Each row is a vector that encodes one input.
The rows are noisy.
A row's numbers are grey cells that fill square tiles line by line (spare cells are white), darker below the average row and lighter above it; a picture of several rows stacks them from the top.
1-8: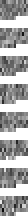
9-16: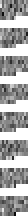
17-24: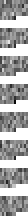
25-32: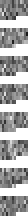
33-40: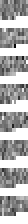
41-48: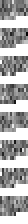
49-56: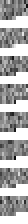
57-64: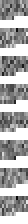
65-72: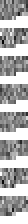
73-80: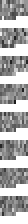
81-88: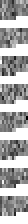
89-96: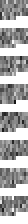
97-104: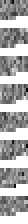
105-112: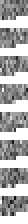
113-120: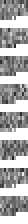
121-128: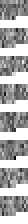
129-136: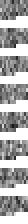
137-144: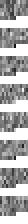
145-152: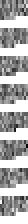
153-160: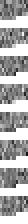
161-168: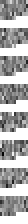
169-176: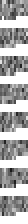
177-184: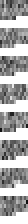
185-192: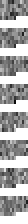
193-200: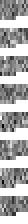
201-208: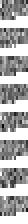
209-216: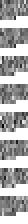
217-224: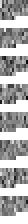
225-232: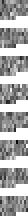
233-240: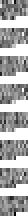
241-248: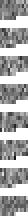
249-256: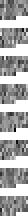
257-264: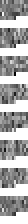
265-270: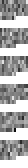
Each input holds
a node of each of two 10-node trees and three true/false values.
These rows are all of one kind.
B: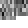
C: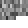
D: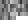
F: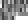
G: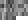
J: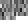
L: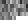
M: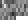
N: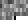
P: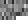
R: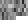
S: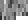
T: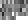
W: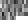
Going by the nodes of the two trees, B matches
J, T and W.
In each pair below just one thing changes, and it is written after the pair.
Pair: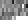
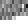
one of the three true/false values
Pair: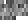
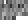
one of the three true/false values
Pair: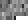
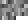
the node of one of the two trees
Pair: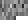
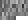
one of the three true/false values
